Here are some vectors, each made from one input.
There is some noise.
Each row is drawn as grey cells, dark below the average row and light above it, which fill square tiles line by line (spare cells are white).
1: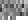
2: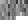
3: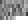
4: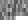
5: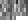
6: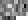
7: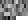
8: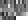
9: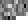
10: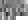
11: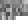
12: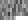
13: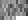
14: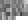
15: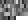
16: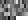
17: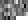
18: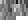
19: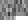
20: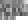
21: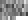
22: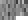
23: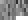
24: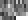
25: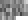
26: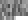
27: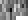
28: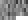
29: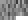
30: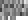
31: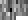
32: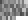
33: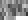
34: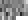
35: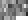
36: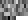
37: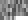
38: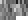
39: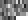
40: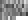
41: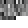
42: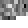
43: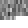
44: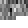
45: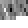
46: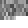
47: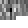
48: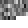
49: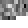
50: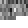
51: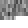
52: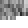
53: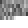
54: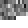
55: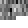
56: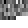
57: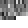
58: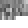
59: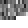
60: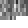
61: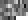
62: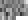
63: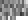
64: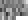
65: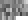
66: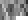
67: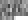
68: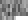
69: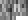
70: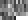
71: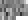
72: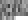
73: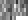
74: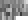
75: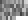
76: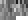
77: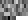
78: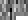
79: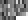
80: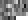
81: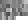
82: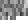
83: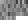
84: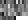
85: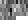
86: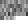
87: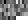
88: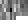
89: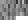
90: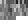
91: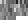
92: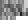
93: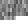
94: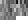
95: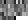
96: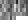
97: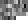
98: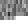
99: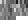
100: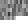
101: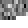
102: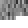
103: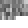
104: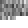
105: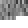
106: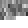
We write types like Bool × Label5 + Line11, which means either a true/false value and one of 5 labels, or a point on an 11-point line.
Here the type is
(Circle6 + Unit) × Line7 + Line3 × Line4.
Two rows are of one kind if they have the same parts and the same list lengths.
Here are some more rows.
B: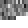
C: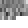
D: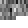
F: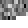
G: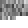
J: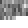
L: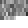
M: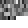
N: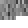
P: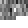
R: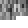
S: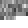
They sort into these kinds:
B, F, M
C, D, N, P
G, J, L, R, S

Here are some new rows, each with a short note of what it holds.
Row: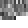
a point on a 3-point line and a point on a 4-point line
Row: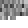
a point on a 6-point circle and a point on a 7-point line
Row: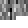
a point on a 6-point circle and a point on a 7-point line
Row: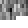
a point on a 6-point circle and a point on a 7-point line
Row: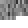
a point on a 7-point line
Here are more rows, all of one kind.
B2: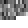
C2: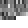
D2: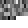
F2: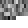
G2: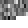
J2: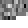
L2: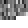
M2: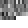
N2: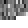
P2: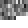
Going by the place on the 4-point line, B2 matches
L2, N2 and P2.
